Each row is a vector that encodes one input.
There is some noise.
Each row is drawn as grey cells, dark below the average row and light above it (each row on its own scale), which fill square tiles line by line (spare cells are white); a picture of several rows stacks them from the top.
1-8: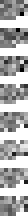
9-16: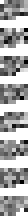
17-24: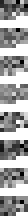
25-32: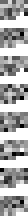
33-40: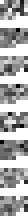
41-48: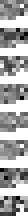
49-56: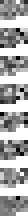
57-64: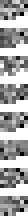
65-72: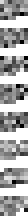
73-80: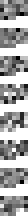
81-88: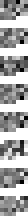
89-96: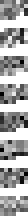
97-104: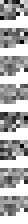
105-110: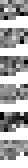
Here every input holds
a true/false value, together with a list of up to two points on a 9-point line.
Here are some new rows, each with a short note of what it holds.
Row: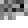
a true/false value, together with the empty list
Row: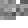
a true/false value, together with a list of one item
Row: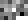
a true/false value, together with a list of two items
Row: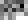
a true/false value, together with the empty list
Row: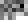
a true/false value, together with the empty list
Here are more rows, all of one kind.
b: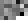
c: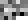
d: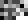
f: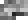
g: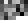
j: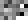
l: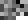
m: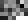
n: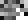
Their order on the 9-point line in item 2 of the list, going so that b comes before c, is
d, n, m, l, g, b, j, c, f.
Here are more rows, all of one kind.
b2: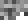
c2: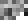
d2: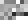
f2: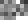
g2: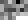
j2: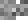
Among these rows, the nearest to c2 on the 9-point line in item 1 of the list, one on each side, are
b2 and j2.
